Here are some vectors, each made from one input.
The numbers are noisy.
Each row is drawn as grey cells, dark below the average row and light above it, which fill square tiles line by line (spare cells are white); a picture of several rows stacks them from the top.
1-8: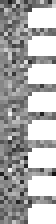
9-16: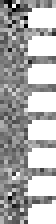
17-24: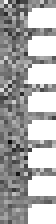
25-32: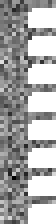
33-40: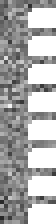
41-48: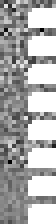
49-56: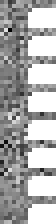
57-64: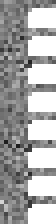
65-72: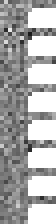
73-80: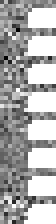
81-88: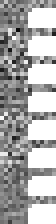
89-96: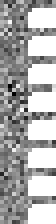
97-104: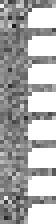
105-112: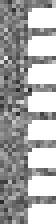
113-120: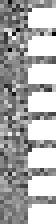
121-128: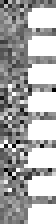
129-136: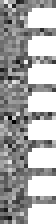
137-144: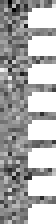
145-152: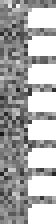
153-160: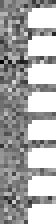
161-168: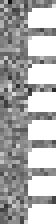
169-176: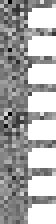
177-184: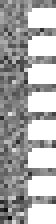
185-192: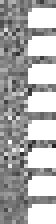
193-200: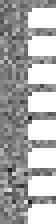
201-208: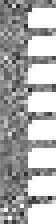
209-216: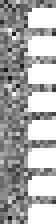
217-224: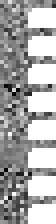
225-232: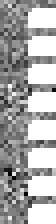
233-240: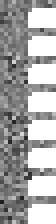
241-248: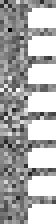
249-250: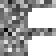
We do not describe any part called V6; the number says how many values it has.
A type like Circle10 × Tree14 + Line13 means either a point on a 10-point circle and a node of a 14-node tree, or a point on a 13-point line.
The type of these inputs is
Circle8 + Line7 × List2(V6).
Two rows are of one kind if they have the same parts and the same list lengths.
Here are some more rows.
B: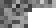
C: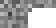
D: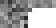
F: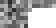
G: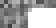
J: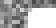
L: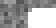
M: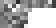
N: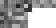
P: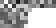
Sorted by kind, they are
B, N
C, D, F
G, M, P
J, L

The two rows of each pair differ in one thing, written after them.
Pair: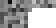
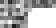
the value of V6 in item 2 of the list
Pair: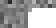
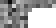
the place on the 7-point line
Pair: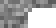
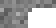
the value of V6 in item 2 of the list
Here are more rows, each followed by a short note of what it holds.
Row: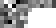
a point on a 7-point line, together with the empty list
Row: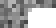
a point on a 7-point line, together with a list of two items
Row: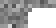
a point on a 7-point line, together with a list of one item
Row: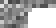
a point on a 7-point line, together with a list of two items
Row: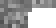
a point on a 7-point line, together with a list of two items
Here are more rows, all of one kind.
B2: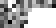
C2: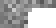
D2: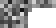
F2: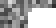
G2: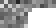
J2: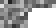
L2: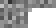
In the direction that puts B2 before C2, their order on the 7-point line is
D2, B2, L2, C2, G2, F2, J2.
